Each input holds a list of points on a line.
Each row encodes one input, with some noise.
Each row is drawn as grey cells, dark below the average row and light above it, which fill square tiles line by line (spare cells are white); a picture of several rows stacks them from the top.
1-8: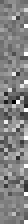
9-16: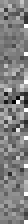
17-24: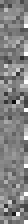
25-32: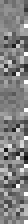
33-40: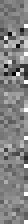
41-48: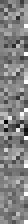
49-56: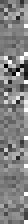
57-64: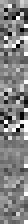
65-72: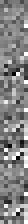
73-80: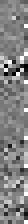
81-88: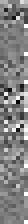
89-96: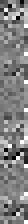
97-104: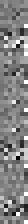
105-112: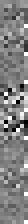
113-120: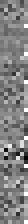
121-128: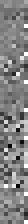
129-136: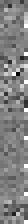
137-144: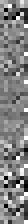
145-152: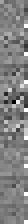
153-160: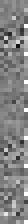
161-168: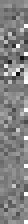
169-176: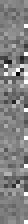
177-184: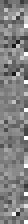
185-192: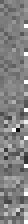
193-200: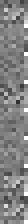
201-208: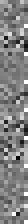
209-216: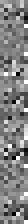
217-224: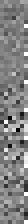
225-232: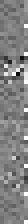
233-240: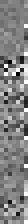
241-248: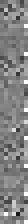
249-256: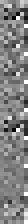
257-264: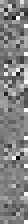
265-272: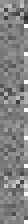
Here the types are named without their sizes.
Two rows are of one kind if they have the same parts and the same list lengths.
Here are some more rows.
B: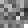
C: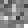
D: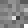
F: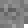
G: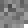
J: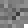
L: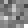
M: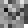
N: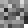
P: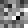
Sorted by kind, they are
B
C, L, M
D, N, P
F, G, J

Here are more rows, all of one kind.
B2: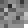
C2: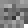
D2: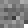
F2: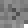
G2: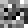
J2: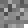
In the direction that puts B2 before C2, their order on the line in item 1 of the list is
B2, F2, J2, C2, D2, G2.
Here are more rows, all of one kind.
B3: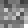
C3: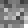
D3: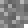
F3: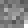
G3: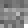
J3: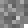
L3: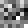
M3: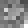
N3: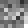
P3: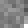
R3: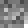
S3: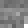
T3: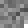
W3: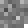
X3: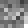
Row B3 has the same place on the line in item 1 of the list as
C3, N3, P3 and X3.
